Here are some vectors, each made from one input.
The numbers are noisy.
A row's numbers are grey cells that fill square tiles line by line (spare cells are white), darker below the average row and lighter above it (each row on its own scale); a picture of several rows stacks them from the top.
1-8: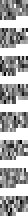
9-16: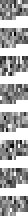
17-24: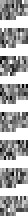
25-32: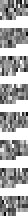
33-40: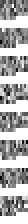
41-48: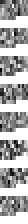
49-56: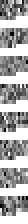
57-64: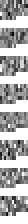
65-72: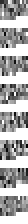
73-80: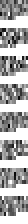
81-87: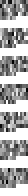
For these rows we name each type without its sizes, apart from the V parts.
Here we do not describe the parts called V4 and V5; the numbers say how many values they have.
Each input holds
either a point on each of two lines and a value of V4, or a true/false value and a value of V5.
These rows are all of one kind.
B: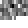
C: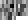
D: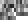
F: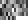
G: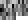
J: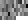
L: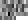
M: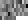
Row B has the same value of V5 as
C and G.
